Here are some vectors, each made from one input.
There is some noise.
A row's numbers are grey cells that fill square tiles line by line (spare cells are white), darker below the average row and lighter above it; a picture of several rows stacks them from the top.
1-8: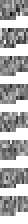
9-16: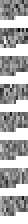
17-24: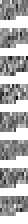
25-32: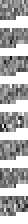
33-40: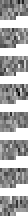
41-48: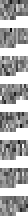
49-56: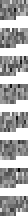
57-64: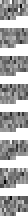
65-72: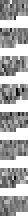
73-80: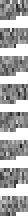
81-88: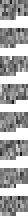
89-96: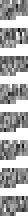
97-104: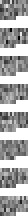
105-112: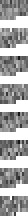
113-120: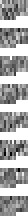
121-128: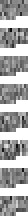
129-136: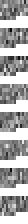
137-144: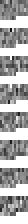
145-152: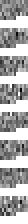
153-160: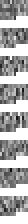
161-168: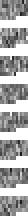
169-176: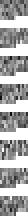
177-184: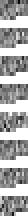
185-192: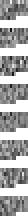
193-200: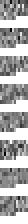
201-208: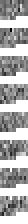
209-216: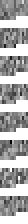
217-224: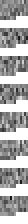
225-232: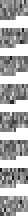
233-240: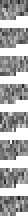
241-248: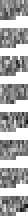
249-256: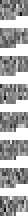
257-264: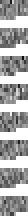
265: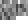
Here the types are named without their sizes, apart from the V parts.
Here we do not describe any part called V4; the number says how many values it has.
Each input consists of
a true/false value, together with either a point on a line, or a value of V4.
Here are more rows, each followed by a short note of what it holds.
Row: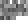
a true/false value and a value of V4
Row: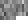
a point on a line and a true/false value
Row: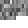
a point on a line and a true/false value
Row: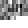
a true/false value and a value of V4
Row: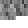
a true/false value and a value of V4
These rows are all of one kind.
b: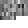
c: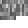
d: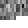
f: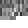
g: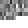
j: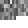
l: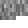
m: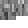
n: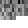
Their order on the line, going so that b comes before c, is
m, d, l, g, b, c, j, n, f.
